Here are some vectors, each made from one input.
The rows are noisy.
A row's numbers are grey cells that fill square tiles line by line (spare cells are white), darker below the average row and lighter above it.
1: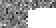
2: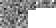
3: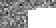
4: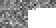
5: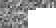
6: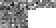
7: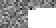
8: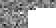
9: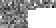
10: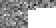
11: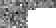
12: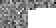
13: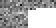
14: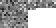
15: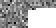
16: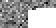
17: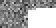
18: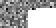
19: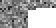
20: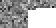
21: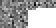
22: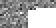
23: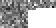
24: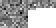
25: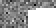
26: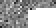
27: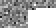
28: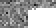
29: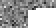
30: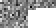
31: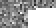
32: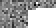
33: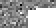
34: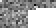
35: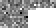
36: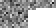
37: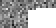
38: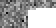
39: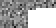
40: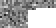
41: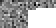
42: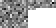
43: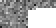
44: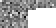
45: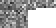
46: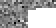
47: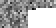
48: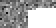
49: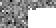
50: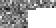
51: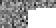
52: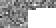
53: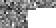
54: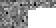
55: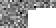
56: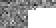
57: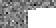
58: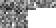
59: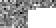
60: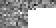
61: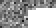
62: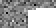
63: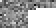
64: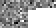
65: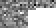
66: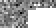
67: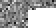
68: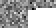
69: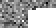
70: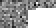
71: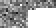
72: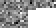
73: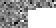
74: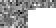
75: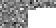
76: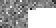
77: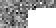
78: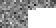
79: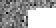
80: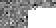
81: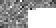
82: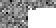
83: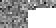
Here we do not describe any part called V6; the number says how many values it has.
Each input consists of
one of 4 labels, together with either a node of an 8-node tree, or a value of V6.
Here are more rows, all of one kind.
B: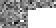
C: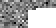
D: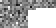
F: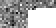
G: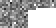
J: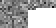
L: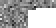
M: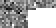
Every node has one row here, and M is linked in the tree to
J.
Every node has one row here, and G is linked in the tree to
D.
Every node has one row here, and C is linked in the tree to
B.
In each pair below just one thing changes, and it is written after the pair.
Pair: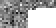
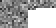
the node of the tree
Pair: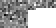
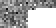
the node of the tree
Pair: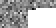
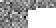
the node of the tree
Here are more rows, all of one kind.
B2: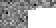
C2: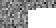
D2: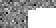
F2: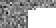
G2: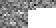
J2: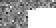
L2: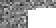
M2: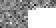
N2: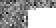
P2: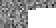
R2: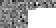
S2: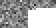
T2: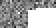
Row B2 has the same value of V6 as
G2, M2 and S2.
